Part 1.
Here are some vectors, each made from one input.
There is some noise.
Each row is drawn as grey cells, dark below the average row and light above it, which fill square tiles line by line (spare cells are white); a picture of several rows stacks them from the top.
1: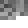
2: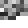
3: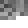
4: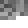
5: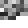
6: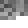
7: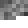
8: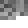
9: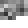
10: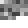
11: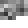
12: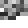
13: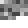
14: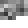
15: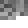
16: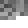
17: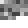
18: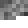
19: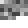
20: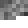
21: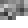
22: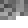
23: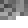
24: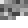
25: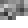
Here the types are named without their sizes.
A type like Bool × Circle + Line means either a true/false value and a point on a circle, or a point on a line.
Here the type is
Line.
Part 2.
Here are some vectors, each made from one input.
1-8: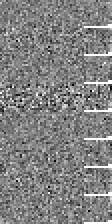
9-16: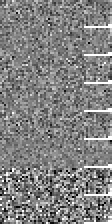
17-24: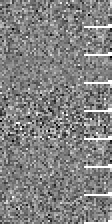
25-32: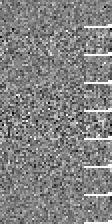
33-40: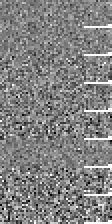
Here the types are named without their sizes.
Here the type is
Bool × Bool × Bool + Unit.
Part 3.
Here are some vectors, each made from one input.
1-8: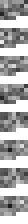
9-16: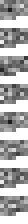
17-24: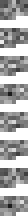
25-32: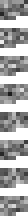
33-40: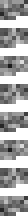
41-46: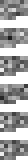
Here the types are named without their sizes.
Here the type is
Label.
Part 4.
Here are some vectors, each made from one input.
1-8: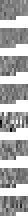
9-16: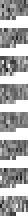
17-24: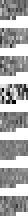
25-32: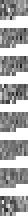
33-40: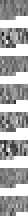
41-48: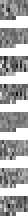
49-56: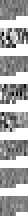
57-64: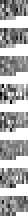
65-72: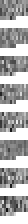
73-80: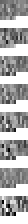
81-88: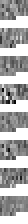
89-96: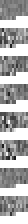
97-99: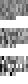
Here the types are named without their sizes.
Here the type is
Tree + Unit.
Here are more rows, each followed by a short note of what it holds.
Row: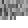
a fixed value
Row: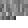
a node of a tree
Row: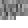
a fixed value
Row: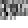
a fixed value
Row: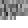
a fixed value
